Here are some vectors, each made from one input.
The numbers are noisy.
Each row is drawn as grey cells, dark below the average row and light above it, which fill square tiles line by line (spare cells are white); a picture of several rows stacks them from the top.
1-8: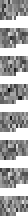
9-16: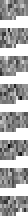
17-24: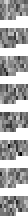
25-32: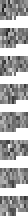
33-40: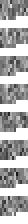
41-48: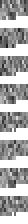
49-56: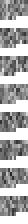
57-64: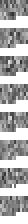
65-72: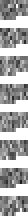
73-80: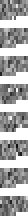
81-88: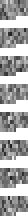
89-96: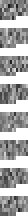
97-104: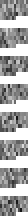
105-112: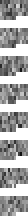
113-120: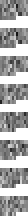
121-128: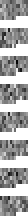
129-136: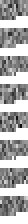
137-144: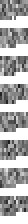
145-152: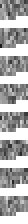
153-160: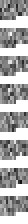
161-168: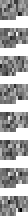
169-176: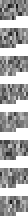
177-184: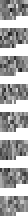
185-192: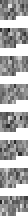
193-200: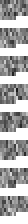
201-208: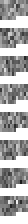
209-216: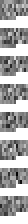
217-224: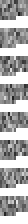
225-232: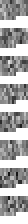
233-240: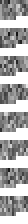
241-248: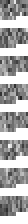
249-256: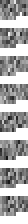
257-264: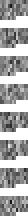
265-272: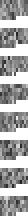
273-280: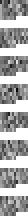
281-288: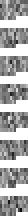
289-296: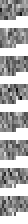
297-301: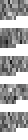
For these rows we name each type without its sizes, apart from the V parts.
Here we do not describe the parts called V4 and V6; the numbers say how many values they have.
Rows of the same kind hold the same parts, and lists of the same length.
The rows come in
4 kinds.
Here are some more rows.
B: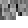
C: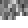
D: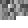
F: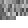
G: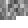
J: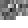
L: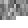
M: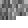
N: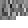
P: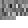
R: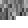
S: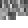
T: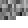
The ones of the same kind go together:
B, G, L
C, D, J
F, M, N, P, R, T
S

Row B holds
a point on a circle, a true/false value and a value of V4.
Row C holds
a point on a line and a value of V6.
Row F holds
a point on a circle, a point on a line and a true/false value.
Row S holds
a value of V4 and a value of V6.
